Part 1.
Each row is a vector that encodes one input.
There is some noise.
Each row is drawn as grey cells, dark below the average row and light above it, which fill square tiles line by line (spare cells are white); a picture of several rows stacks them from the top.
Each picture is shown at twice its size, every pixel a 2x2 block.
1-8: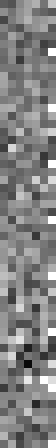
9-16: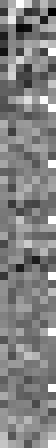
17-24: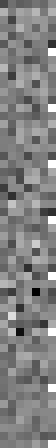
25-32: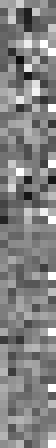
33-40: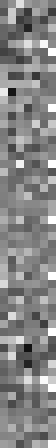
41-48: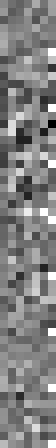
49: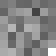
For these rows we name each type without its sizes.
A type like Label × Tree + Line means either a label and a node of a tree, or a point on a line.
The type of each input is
Tree + Unit.
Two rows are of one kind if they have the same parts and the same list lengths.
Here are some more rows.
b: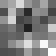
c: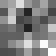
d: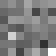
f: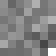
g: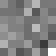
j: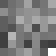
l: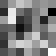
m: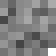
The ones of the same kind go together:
b, c, l
d, f, g, j, m

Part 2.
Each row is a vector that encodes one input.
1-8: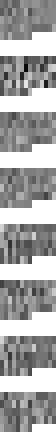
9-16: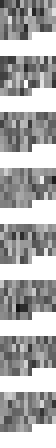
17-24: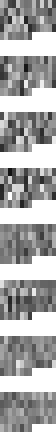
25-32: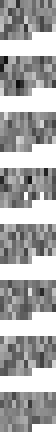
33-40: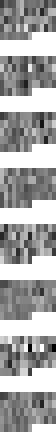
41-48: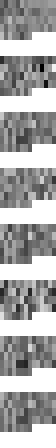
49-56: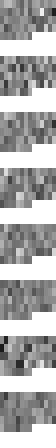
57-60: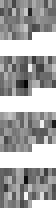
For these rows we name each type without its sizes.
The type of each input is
Tree.
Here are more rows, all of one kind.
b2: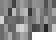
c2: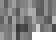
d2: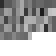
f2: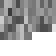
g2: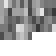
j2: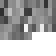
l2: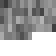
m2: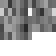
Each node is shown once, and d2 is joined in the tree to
j2 and l2.
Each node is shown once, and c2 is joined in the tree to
l2 and m2.
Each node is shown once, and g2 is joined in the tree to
f2.
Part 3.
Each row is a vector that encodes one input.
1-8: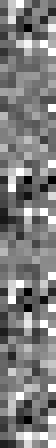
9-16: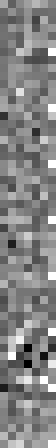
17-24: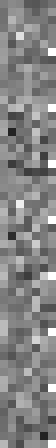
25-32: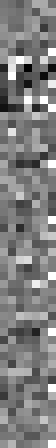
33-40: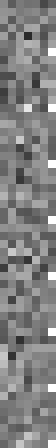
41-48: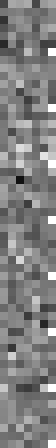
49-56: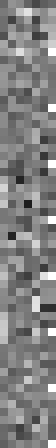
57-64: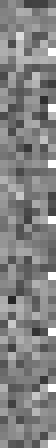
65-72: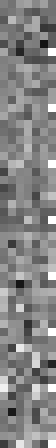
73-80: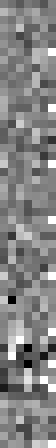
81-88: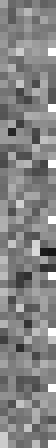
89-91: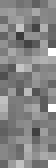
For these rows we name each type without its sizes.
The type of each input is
Tree + Unit.
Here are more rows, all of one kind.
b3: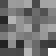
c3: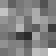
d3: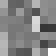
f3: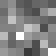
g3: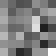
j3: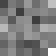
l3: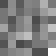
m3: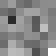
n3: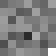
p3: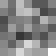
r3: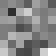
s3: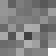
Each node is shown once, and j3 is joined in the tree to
n3.
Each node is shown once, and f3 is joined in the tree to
s3.
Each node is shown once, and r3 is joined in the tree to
g3.
